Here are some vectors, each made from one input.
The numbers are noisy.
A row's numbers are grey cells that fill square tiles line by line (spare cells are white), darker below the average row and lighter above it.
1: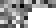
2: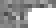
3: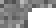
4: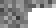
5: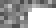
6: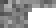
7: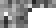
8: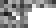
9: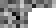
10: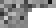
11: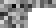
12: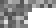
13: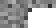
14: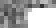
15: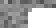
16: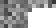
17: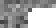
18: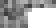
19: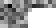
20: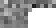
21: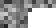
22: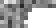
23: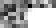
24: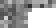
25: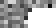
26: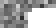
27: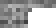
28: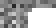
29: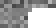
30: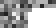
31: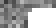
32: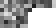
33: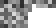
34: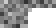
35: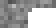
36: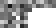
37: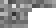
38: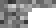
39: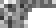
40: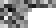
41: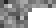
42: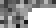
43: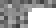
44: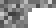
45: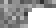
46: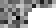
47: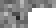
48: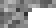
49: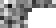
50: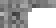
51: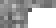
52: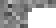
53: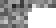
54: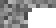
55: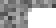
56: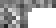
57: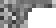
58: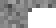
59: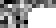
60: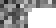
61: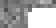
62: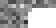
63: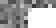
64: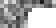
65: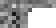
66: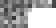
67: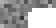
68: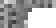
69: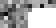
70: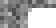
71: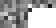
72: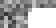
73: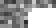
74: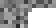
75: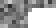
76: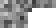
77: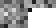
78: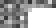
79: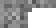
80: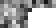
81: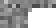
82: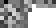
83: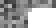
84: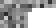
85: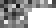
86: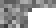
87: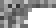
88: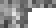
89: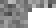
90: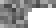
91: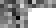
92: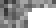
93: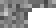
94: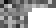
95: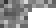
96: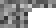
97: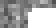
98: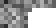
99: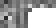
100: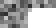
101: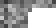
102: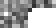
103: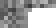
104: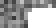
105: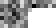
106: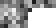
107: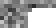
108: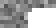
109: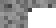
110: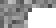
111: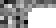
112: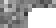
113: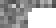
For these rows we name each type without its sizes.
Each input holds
a node of a tree, together with a list of points on a line.
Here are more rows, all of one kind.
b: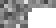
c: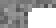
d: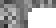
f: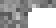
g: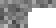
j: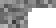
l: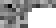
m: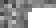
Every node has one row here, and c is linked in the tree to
d and f.
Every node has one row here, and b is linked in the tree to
m.
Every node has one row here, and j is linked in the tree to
d and l.
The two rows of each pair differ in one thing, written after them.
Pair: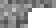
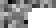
the node of the tree
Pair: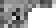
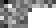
the place on the line in item 1 of the list
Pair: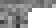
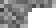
the place on the line in item 2 of the list
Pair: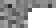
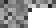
the place on the line in item 2 of the list
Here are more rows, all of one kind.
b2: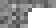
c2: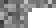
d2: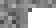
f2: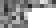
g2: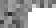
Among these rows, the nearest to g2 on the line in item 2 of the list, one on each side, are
c2 and f2.
